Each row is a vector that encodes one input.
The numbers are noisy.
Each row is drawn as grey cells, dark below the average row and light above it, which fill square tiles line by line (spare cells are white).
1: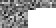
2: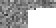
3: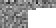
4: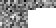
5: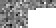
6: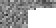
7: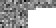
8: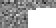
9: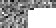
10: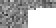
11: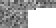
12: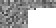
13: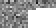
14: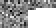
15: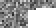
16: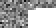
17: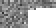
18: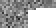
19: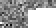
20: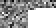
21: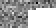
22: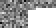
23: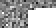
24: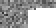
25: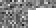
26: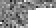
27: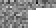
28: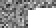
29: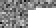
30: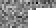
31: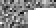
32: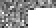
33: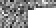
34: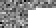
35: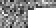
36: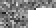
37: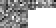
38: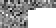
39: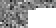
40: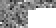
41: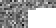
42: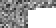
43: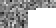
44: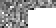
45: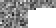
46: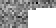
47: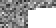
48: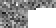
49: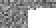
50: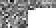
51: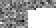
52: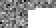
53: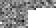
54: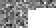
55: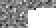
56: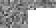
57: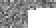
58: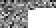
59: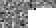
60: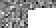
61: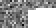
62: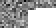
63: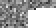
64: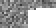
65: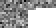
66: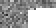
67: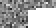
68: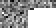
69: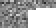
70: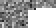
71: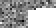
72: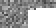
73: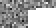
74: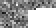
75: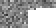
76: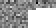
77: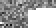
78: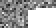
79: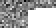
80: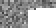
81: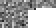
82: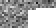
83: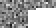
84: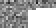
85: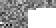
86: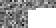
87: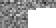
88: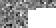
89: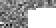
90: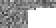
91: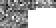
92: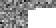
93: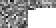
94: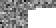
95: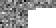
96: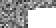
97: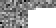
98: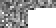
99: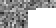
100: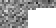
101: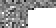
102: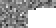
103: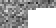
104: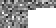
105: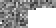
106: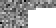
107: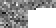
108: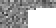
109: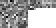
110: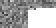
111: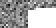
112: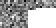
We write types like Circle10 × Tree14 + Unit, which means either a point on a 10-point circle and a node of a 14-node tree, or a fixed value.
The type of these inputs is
Bool × (Label11 + Line7).
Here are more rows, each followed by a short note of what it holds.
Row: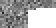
a point on a 7-point line and a true/false value
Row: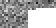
a point on a 7-point line and a true/false value
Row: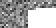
a point on a 7-point line and a true/false value
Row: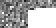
a point on a 7-point line and a true/false value
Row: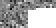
one of 11 labels and a true/false value
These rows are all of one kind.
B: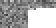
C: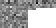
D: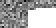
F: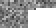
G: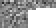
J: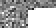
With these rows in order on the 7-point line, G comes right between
C and F.
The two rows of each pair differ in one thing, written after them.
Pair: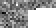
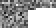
the true/false value
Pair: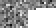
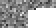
the label
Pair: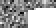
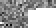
the true/false value
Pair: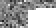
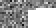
the label
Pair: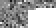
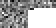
the true/false value
